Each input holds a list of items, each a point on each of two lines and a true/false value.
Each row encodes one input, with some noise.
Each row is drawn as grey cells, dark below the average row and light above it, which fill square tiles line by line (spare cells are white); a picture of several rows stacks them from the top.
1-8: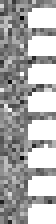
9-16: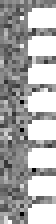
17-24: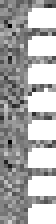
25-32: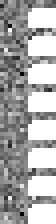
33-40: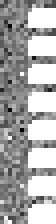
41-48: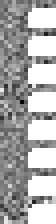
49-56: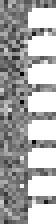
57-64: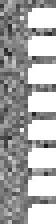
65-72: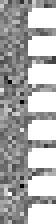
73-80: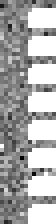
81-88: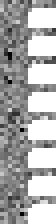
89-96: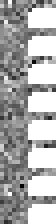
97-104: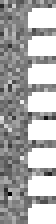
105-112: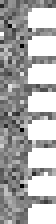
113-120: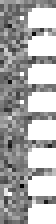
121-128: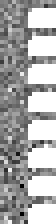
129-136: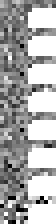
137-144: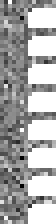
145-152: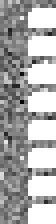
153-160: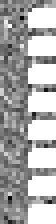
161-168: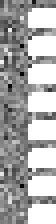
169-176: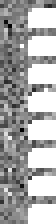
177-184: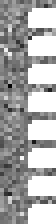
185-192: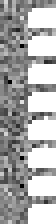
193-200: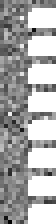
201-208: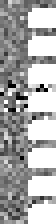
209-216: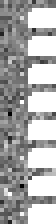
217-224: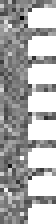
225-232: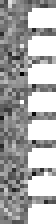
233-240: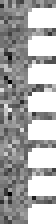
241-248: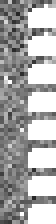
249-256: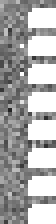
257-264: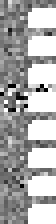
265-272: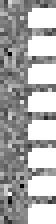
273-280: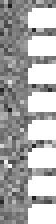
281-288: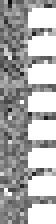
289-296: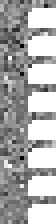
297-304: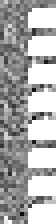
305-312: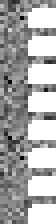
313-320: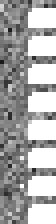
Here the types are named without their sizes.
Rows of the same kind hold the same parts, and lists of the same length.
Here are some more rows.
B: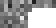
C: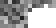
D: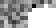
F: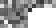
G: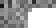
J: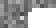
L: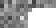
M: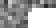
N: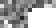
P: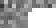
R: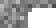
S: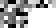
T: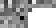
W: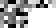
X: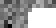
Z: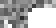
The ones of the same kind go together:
B, G, J, L, M, P, R, X
C, D, F, N, T, Z
S, W

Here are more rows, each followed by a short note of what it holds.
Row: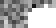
a list of one item
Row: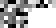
the empty list
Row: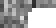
a list of two items
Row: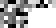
the empty list
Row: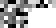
the empty list
